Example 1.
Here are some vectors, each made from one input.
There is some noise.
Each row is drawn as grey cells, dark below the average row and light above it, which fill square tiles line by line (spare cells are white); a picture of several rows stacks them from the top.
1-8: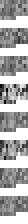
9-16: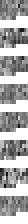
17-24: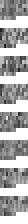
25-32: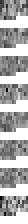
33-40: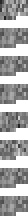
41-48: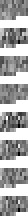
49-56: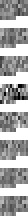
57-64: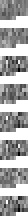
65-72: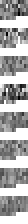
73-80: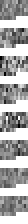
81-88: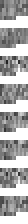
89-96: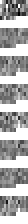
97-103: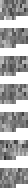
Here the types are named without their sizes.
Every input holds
three true/false values.
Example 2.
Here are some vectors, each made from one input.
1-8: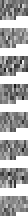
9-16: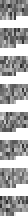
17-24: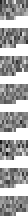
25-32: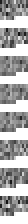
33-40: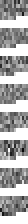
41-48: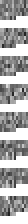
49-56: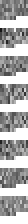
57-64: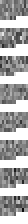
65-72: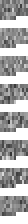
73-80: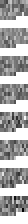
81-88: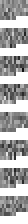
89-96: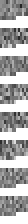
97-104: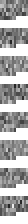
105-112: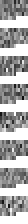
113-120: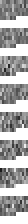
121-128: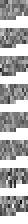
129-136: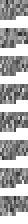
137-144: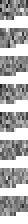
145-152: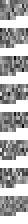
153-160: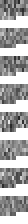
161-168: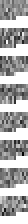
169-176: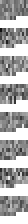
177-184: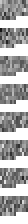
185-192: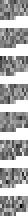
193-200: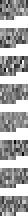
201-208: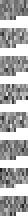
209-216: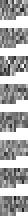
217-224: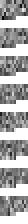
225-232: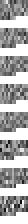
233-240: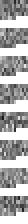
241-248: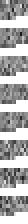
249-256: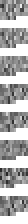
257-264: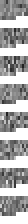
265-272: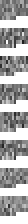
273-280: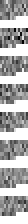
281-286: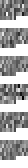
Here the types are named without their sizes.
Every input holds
a node of a tree.
